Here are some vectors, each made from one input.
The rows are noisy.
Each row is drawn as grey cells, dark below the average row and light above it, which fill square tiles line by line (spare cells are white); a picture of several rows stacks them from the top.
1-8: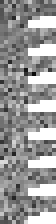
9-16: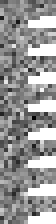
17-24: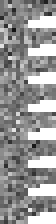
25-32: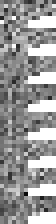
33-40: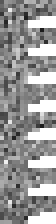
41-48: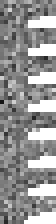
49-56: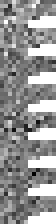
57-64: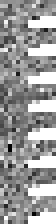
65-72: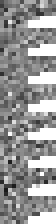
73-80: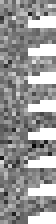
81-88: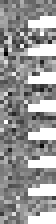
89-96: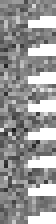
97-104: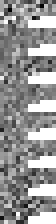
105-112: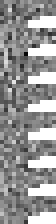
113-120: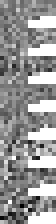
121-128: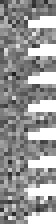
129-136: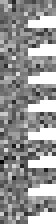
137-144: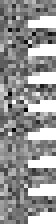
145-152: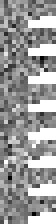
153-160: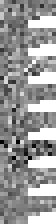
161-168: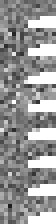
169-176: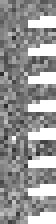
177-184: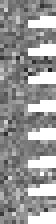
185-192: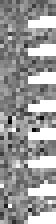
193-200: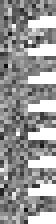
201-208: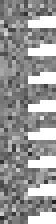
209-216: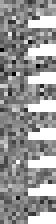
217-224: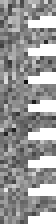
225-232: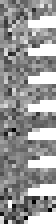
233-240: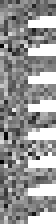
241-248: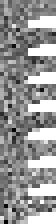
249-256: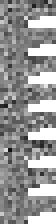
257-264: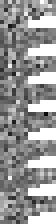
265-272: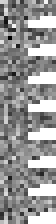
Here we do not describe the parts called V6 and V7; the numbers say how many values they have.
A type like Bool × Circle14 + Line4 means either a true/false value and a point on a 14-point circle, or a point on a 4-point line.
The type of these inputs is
Bool × Bool × Bool × Circle13 × (Tree10 + V6) × V7.
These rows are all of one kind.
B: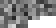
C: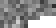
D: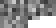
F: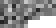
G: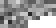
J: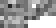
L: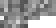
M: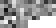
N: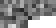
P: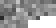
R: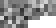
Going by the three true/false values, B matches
D, L, N and R.
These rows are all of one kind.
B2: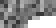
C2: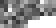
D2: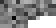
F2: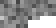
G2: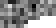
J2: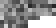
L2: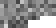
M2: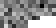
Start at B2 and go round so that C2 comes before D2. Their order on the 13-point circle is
B2, M2, L2, G2, C2, J2, D2, F2.
